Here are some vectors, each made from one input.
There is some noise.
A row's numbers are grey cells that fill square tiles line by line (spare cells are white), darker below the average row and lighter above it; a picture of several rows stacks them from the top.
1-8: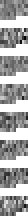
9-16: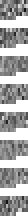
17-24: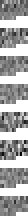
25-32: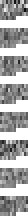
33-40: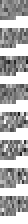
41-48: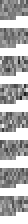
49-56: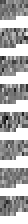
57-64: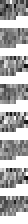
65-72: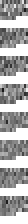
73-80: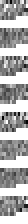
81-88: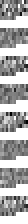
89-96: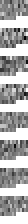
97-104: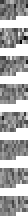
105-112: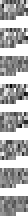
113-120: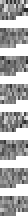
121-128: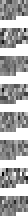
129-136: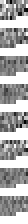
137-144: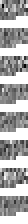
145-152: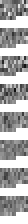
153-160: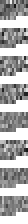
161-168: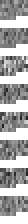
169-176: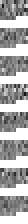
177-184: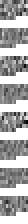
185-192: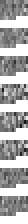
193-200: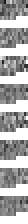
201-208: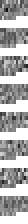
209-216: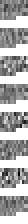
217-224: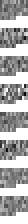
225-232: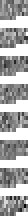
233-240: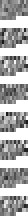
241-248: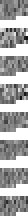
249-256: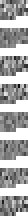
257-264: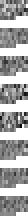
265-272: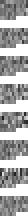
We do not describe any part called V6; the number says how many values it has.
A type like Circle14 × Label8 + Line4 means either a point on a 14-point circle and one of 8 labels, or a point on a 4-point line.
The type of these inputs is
Bool × (Line11 + V6) × Line13.
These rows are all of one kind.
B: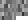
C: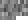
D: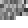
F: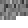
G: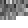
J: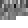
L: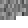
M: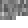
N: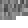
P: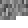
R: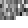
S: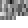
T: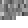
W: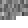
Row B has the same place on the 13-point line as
C, J, N and W.
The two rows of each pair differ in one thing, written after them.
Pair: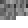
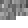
the place on the 11-point line
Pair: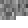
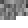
the place on the 13-point line
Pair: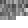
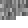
the place on the 13-point line
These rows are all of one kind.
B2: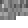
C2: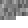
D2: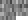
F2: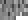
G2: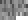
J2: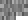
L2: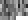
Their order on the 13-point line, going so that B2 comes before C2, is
D2, B2, J2, C2, G2, L2, F2.
